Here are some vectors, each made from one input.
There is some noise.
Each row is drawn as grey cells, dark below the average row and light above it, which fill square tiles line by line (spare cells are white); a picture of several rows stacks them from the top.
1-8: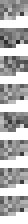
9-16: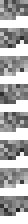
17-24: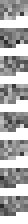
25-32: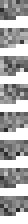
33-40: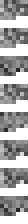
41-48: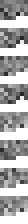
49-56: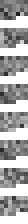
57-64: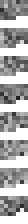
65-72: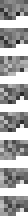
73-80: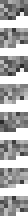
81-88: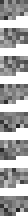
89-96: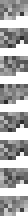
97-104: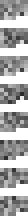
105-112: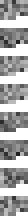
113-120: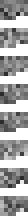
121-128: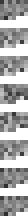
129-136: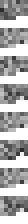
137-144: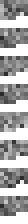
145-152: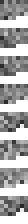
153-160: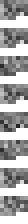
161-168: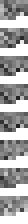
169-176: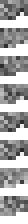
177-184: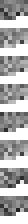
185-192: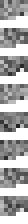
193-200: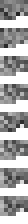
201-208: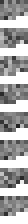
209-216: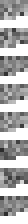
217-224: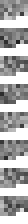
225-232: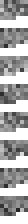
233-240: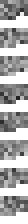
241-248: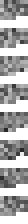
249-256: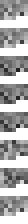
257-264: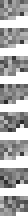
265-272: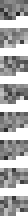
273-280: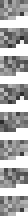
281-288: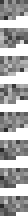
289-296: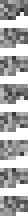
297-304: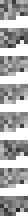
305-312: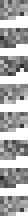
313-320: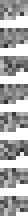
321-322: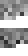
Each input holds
a point on a 9-point circle.
